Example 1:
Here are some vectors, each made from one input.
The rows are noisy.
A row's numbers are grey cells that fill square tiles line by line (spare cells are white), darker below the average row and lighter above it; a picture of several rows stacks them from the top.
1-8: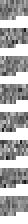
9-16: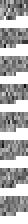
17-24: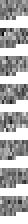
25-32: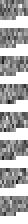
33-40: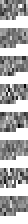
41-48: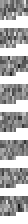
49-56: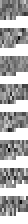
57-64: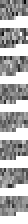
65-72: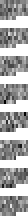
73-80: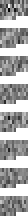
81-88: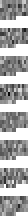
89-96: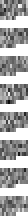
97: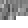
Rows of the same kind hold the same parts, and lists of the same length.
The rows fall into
2 kinds.
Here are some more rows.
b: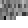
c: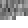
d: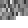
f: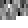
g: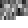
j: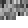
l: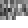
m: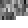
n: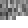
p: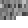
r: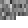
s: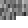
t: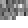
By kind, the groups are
b, c, l, n, p, r, s, t
d, f, g, j, m

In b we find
a point on a 10-point line.
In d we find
a point on a 6-point circle.
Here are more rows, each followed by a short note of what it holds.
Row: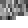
a point on a 6-point circle
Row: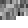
a point on a 6-point circle
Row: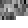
a point on a 6-point circle
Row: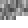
a point on a 10-point line
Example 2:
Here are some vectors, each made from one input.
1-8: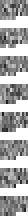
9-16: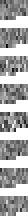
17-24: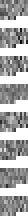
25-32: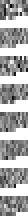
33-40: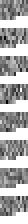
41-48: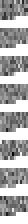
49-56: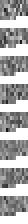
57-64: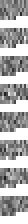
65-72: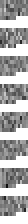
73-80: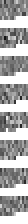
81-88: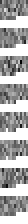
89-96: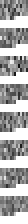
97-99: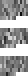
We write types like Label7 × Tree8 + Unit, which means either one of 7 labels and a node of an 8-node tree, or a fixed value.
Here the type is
Line4 + Line11.
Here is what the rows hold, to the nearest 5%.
About 40% of them hold a point on a 4-point line. The rest hold a point on an 11-point line.
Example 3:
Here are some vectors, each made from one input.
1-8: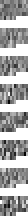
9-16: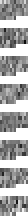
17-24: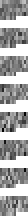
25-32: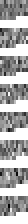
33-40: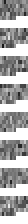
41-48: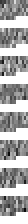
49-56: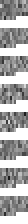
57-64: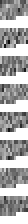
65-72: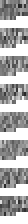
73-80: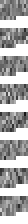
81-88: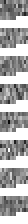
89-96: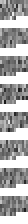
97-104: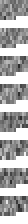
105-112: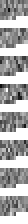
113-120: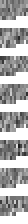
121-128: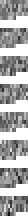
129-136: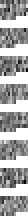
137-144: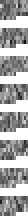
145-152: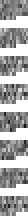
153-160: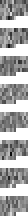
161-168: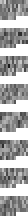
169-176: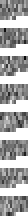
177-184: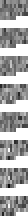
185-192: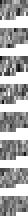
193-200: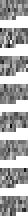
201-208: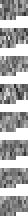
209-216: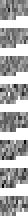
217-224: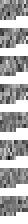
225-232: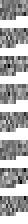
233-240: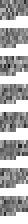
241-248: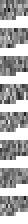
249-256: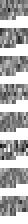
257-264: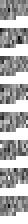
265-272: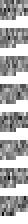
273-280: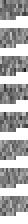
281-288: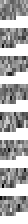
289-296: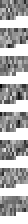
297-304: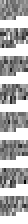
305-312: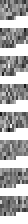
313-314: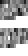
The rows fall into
2 kinds.
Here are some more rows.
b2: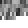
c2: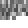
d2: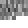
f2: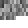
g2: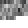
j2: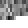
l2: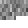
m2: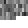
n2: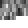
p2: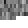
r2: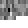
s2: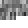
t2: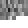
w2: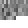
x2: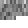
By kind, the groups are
b2, f2, g2, j2, n2
c2, d2, l2, m2, p2, r2, s2, t2, w2, x2

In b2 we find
a point on a 6-point circle.
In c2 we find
a point on an 11-point line.
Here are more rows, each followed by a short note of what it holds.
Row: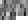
a point on an 11-point line
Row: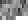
a point on a 6-point circle
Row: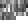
a point on a 6-point circle
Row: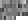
a point on an 11-point line
